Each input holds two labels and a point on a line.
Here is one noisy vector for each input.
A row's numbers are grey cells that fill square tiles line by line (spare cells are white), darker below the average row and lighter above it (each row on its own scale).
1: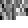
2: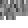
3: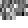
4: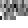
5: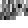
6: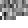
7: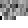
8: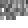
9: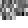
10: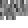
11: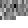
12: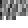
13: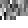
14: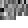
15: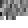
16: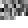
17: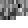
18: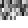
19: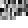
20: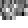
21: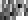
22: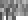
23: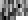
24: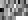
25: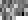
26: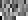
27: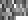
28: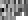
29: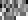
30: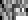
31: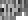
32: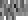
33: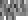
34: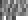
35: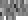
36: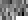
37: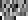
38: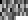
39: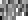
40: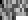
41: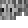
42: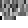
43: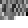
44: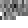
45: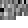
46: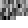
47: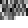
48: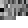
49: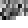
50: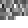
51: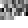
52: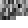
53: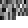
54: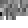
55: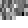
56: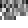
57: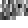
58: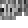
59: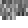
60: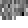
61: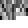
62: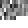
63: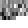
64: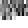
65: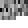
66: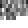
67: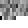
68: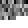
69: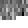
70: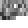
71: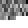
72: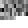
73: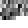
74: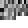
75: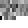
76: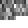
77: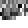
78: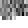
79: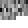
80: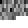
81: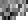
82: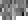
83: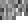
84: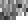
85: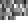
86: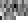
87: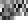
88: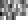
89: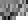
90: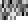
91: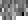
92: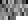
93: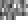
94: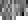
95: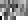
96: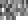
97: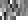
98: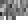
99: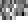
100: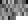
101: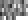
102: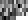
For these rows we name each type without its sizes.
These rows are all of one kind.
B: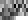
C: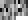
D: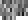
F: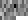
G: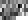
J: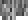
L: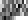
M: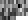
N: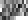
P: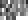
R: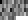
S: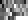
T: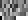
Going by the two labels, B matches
L and N.
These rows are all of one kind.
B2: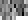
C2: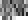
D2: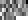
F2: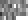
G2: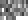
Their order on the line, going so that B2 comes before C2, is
B2, F2, D2, G2, C2.
